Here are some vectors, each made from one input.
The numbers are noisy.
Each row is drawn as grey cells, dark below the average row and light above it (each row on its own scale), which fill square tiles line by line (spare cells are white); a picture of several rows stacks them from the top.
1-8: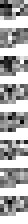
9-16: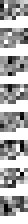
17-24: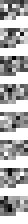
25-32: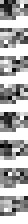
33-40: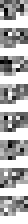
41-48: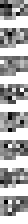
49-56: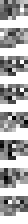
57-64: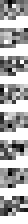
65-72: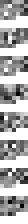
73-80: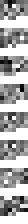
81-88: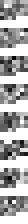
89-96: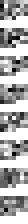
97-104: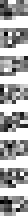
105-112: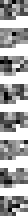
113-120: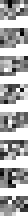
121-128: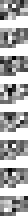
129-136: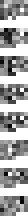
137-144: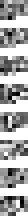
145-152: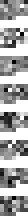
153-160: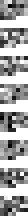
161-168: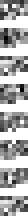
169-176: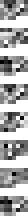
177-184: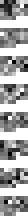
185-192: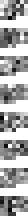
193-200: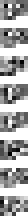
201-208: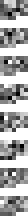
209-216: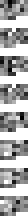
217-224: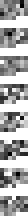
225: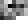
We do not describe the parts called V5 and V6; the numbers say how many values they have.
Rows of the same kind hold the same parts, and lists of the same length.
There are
3 kinds of row.
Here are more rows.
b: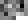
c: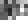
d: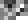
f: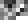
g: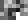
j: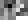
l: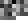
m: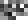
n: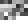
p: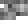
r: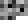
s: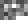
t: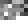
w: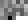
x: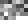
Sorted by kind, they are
b, d, f, j, p, r, s, w
c, g, l, m
n, t, x

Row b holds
a node of a 9-node tree and a value of V5.
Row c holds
a value of V5 and a value of V6.
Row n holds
a point on an 8-point line and a true/false value.
